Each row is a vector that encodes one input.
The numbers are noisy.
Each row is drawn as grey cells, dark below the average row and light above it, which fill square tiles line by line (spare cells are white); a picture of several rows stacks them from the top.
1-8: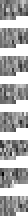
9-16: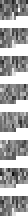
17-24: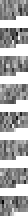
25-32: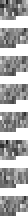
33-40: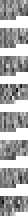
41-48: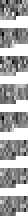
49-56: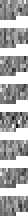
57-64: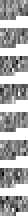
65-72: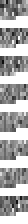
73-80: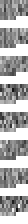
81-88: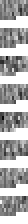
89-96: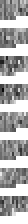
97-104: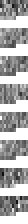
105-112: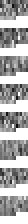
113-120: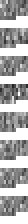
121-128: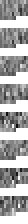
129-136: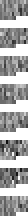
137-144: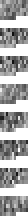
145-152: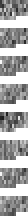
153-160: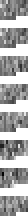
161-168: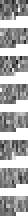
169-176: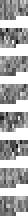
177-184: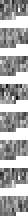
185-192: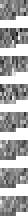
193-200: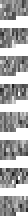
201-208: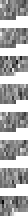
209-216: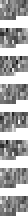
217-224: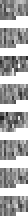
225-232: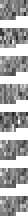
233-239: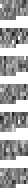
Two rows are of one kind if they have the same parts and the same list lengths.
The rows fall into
2 kinds.
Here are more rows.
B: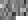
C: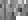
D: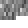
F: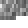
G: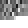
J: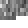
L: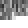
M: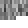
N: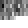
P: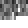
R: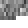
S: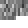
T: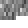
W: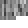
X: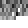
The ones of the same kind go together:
B, C, D, F, J, M, R, S, T, W
G, L, N, P, X

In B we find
one of 12 labels and a true/false value.
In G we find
a point on a 13-point line.
